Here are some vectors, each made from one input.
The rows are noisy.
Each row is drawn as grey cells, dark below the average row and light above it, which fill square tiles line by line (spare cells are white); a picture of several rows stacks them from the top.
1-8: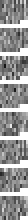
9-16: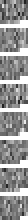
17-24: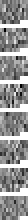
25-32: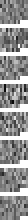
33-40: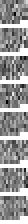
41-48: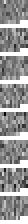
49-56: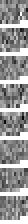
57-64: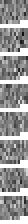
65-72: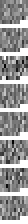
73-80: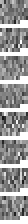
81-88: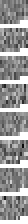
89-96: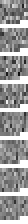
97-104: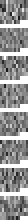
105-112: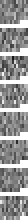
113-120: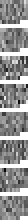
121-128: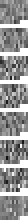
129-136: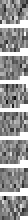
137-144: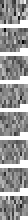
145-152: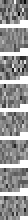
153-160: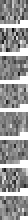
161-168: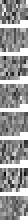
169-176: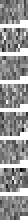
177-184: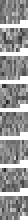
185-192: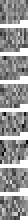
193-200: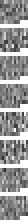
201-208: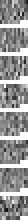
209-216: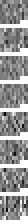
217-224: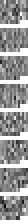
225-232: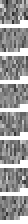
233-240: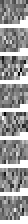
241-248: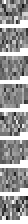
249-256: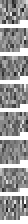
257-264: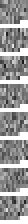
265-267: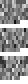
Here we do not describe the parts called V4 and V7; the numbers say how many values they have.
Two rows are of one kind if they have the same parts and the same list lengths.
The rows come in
5 kinds.
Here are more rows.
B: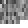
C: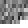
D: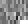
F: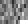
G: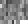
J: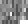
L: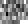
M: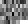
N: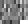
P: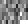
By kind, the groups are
B, G, P
C, D, J, N
F
L
M

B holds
a point on a 9-point circle, a point on an 11-point circle and a point on a 9-point line.
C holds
a point on a 9-point circle and a value of V4.
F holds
a point on a 9-point circle and a point on a 9-point line.
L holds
a point on a 9-point circle, a point on an 11-point circle and a value of V4.
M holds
a point on a 9-point circle and a value of V7.
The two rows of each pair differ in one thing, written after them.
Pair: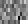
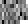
the value of V4
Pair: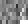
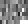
the place on the 11-point circle
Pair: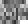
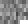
the place on the 11-point circle
